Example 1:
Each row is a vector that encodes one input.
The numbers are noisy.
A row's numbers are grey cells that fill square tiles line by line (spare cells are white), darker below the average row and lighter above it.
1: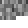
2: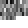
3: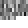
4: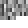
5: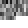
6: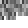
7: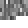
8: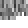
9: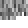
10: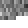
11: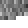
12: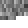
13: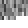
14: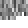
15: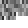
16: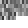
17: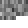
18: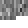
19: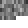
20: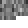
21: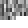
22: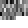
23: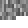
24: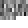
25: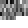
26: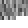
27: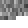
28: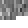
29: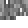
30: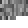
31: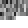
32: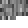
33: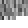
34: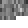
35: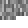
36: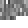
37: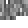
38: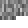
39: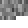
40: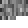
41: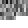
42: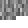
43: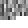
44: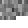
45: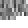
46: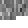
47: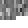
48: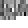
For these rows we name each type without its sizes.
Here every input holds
either a point on a line, or a node of a tree.
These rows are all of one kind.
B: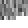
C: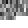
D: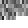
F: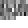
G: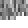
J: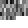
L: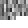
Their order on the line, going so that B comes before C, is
L, F, G, B, D, C, J.
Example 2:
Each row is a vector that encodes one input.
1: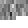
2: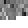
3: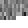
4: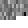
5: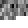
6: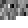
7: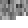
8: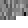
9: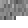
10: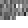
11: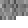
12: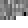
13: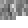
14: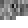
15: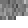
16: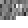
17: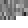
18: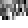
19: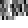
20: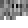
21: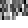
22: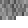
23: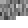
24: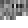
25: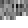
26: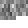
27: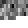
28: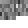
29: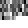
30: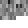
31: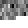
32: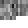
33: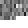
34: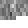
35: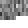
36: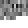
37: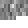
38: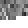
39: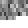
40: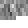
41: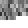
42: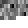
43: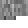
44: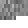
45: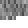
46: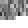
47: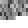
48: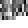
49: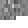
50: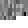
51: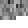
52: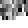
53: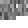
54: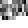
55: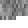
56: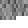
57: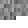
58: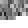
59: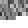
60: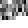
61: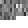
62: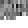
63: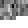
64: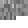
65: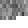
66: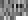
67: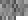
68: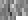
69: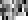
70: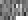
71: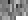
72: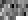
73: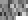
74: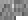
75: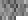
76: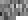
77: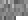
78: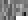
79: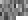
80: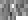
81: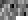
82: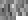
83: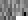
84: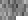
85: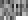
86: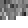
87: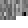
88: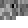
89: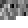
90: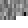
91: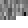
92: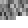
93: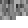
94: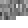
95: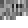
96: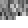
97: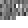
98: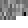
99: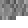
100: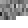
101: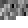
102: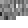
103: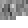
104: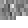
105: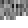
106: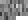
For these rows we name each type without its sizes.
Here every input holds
a point on each of two lines and a true/false value.
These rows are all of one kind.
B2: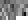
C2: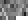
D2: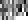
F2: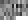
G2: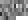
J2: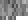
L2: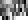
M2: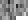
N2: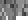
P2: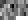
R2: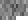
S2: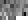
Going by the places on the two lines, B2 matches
C2, N2 and S2.
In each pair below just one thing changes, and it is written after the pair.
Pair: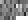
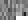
the place on one of the two lines
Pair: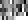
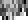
the place on one of the two lines
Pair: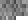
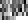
the true/false value
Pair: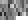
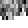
the true/false value
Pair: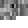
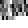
the true/false value
